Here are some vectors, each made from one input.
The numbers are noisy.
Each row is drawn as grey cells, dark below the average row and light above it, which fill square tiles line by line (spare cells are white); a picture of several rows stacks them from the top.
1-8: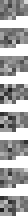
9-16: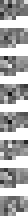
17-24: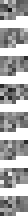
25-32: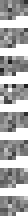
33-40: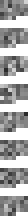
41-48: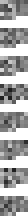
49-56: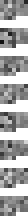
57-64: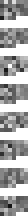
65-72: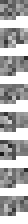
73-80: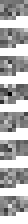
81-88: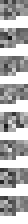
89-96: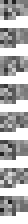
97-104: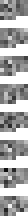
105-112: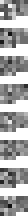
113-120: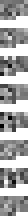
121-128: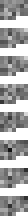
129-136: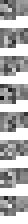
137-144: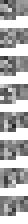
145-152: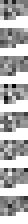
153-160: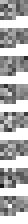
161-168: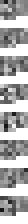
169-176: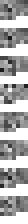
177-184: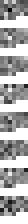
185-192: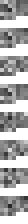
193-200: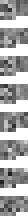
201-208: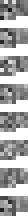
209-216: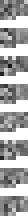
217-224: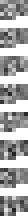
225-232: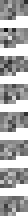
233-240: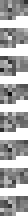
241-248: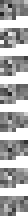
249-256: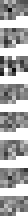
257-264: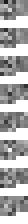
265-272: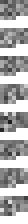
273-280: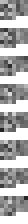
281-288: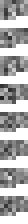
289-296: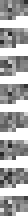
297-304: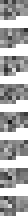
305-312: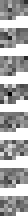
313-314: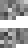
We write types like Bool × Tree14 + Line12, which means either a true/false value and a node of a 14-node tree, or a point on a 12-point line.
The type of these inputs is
Bool × Circle8.
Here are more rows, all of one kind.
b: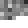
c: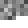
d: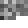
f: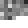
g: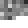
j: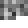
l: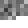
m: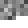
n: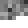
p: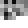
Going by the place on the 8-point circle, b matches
f, g, n and p.
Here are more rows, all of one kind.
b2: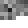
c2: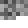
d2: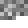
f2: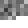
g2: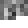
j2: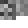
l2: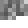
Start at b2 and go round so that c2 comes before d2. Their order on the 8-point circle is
b2, c2, j2, g2, d2, l2, f2.
